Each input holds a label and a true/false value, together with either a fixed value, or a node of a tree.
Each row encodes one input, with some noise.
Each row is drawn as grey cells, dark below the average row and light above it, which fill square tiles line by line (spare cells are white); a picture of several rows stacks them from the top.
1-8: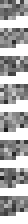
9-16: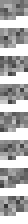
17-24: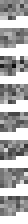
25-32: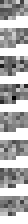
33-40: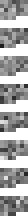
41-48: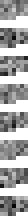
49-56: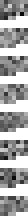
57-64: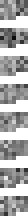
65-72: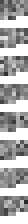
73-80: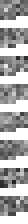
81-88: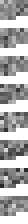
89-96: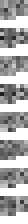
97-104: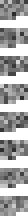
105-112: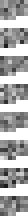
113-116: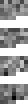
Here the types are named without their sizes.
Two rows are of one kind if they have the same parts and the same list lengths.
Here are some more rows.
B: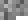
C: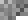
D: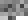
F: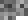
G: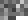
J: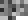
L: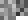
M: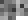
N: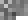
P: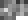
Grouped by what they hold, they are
B, C, L, N, P
D, F, G, J, M

